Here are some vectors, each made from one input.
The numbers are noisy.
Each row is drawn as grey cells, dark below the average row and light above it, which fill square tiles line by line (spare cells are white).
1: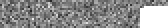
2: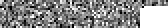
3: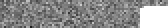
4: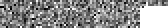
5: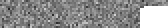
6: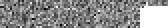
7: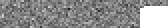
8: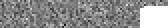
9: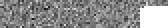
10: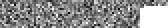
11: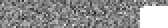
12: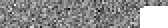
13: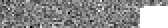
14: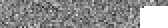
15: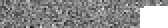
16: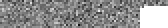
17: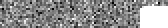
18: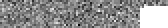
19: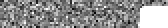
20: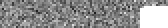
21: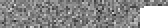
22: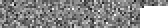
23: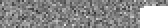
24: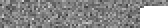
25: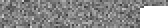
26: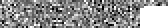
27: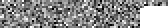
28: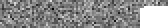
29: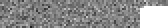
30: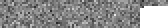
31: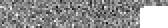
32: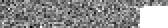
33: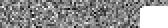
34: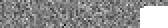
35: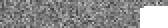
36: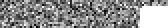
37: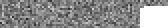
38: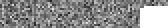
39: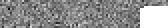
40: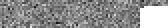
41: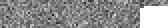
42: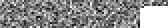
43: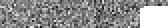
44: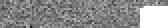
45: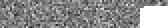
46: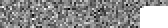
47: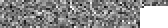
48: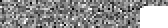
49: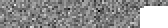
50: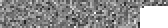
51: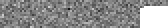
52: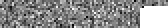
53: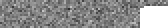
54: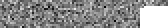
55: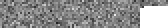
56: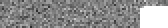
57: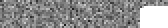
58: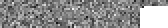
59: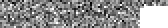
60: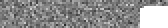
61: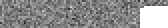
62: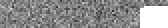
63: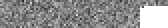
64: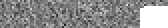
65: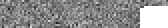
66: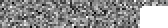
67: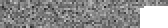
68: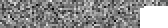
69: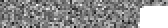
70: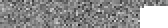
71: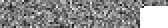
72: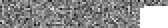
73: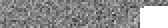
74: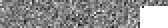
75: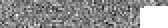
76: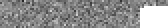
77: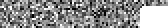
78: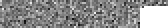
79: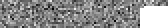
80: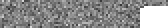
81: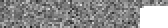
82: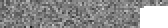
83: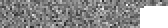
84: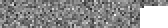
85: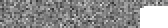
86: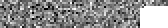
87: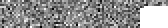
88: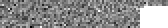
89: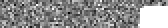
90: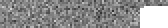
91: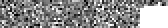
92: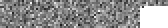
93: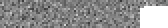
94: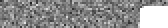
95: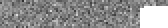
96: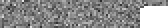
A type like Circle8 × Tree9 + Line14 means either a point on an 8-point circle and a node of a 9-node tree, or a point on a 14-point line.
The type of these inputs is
Line14.
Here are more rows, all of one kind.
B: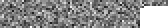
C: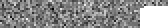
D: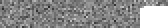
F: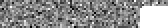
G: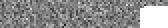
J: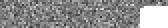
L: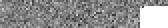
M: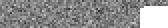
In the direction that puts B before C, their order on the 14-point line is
B, M, L, D, F, C, G, J.
